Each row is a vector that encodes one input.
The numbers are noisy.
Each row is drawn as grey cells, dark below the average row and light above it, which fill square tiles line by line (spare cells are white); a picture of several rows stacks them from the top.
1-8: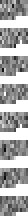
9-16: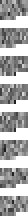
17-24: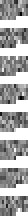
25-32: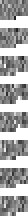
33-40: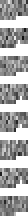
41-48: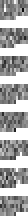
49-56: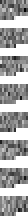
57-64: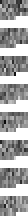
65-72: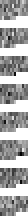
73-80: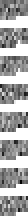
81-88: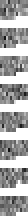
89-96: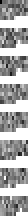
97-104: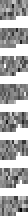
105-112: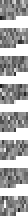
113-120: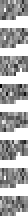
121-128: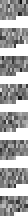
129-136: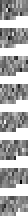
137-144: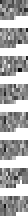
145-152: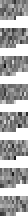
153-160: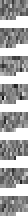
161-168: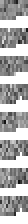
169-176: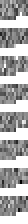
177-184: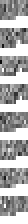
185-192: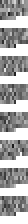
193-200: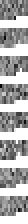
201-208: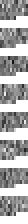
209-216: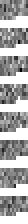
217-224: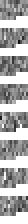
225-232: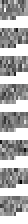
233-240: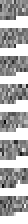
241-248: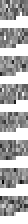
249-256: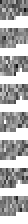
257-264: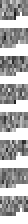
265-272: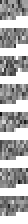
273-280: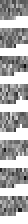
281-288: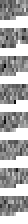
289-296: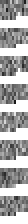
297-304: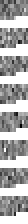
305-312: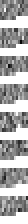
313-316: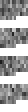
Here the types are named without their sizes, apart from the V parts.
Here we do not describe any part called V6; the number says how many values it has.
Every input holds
a label, together with either a point on a circle, or a value of V6.
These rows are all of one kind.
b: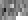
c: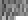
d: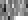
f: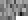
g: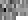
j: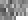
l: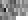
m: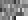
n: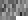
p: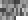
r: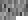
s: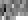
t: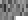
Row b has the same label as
c, p and s.
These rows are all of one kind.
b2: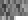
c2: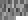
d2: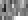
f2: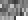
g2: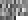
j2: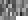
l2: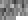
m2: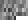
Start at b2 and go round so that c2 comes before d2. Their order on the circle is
b2, c2, j2, m2, g2, f2, l2, d2.
